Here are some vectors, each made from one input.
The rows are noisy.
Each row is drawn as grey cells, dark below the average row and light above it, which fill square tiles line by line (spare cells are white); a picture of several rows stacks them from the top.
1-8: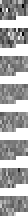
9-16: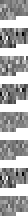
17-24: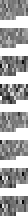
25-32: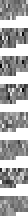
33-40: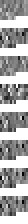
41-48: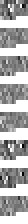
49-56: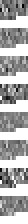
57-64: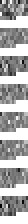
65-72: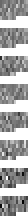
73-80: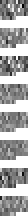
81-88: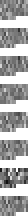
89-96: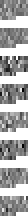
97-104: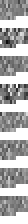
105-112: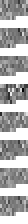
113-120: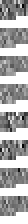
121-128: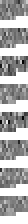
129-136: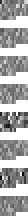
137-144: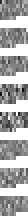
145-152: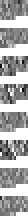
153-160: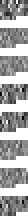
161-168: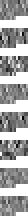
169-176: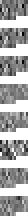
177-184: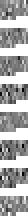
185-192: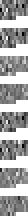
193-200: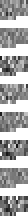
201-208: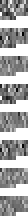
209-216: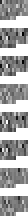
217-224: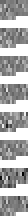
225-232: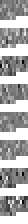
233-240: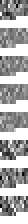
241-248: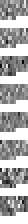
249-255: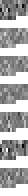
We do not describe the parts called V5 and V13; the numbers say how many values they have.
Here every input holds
either a point on a 9-point line, or four true/false values and a value of V5, or a value of V13.
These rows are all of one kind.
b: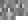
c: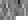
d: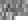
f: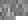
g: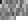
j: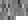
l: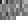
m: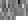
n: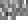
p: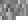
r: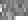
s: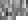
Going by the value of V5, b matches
f and p.
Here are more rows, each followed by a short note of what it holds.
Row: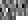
a value of V13
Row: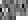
a value of V13
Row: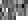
a value of V13
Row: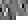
a value of V13
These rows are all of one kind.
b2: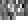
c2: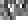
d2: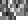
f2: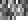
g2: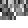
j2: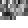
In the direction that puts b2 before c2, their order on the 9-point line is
g2, d2, j2, f2, b2, c2.
